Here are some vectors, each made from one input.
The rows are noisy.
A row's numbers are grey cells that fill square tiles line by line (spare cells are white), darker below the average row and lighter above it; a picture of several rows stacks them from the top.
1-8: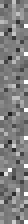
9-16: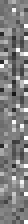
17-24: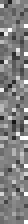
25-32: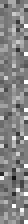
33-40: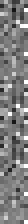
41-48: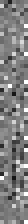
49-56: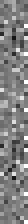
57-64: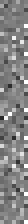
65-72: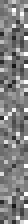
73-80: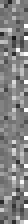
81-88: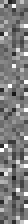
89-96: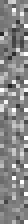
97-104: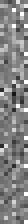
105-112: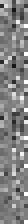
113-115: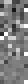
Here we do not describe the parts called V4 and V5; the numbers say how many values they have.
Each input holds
either a point on a 6-point line, a true/false value and a value of V5, or a value of V4.
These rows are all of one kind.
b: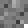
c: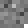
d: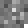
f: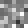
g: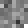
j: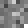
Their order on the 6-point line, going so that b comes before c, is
b, c, j, d, g, f.
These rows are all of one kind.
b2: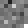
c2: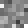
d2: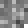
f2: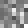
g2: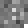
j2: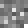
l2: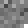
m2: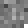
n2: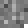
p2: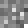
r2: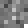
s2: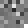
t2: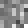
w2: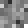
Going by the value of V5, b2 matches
d2, g2, t2 and w2.
